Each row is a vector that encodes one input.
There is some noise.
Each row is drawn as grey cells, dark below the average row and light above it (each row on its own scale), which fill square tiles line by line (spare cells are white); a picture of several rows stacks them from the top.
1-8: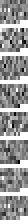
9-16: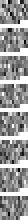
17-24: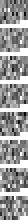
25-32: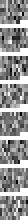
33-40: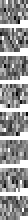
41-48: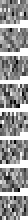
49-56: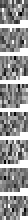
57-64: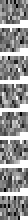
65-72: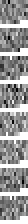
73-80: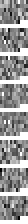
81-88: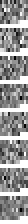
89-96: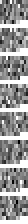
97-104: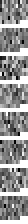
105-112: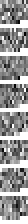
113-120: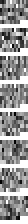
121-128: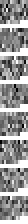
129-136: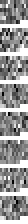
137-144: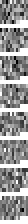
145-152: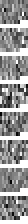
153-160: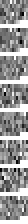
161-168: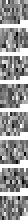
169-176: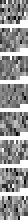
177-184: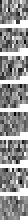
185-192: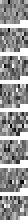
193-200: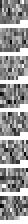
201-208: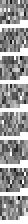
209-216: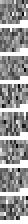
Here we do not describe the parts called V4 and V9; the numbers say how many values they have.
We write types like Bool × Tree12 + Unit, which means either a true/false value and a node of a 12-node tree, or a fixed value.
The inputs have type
(Bool × Bool × Bool × V9 + V4) × Line11.
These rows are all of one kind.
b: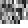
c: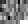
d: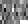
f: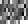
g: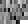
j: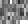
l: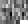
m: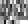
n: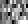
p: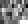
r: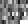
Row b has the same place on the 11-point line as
f, j, l and m.
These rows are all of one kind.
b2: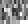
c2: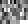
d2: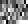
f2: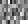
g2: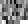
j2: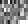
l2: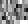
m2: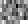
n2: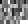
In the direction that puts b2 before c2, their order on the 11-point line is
j2, b2, c2, l2, n2, f2, g2, m2, d2.
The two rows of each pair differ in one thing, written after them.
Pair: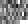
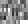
the value of V4
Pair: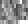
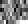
the place on the 11-point line
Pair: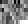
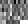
the place on the 11-point line
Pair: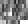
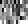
the place on the 11-point line
